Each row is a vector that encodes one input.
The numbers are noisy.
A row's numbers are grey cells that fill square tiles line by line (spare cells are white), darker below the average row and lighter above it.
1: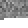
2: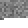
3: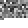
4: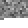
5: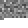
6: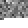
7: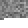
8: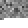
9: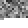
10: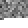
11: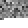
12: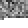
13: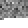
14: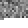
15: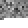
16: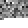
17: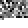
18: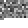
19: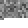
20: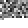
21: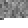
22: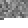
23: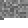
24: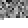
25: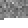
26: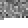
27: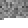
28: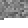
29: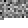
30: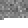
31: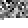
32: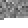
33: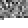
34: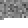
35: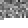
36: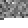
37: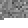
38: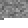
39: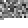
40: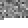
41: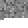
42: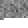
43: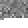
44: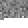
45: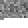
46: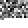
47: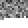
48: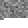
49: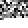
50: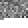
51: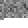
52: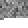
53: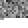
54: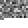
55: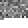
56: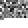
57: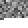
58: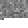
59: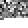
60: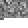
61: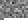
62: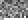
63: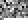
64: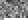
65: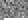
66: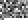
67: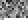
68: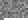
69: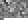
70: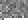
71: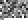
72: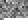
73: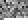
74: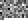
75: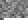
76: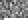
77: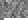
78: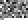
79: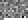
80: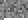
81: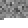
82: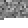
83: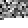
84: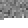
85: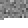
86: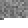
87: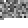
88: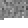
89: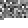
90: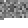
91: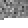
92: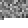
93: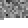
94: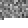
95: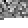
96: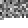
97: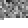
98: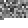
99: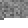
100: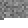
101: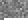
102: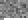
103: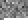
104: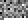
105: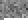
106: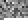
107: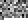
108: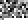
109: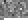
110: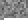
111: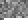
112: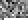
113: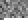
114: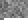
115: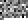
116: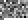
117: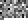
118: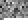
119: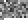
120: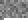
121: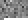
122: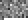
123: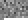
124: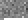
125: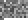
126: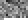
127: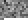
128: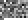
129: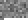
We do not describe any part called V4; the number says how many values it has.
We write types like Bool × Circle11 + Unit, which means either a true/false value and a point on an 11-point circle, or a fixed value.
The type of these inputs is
Bool × (Line6 + V4) + Line7.
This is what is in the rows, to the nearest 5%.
About 25% of them hold a point on a 7-point line. The rest hold a true/false value, together with either a point on a 6-point line, or a value of V4.
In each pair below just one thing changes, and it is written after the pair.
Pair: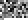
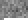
the place on the 6-point line
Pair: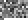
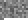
the place on the 6-point line
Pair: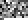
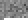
the true/false value
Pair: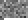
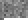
the place on the 6-point line
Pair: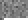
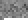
the true/false value
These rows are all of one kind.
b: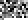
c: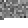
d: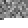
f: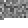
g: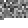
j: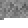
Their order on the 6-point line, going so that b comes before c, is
b, j, f, g, c, d.
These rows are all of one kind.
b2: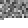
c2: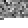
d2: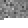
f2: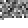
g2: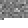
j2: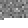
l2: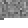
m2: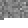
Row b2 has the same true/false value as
d2 and f2.
